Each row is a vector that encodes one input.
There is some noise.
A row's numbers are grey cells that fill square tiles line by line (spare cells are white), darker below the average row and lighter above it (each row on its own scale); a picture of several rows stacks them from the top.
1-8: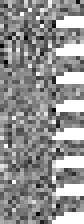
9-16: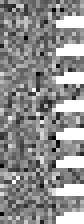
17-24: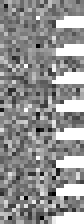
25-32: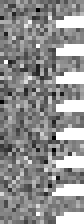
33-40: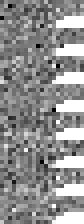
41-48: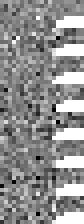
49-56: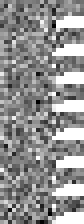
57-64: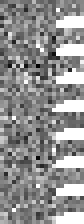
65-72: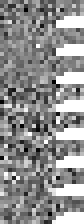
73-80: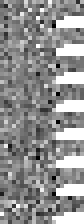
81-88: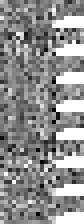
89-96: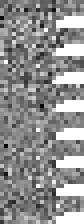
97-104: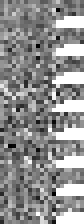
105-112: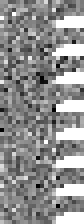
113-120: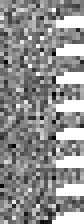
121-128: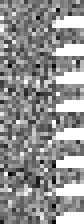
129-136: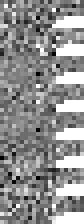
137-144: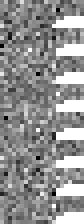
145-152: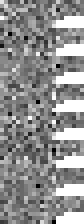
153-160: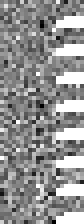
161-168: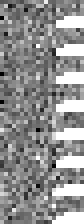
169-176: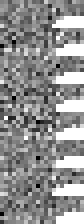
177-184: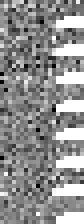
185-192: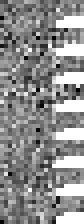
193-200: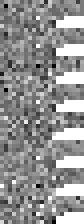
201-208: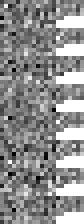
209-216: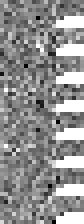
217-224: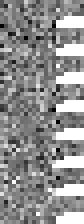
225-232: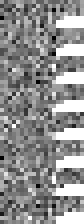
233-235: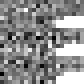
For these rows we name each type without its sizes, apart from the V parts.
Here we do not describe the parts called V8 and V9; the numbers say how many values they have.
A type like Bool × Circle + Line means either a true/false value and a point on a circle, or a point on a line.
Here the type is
Line × (Line + V9) × V9 + Tree × V8.
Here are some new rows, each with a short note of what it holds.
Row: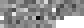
a point on a line and two values of V9
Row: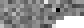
a point on a line and two values of V9
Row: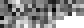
a point on each of two lines and a value of V9
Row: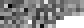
a point on each of two lines and a value of V9
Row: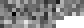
a point on each of two lines and a value of V9
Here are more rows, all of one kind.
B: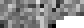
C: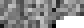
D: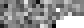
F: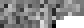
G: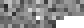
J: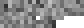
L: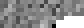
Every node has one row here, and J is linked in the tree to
D and F.
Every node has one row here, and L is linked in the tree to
B.
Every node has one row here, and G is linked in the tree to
C.
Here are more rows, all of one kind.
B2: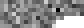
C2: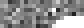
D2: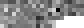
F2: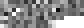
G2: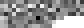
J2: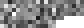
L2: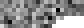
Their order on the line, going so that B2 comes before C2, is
F2, G2, D2, B2, L2, C2, J2.
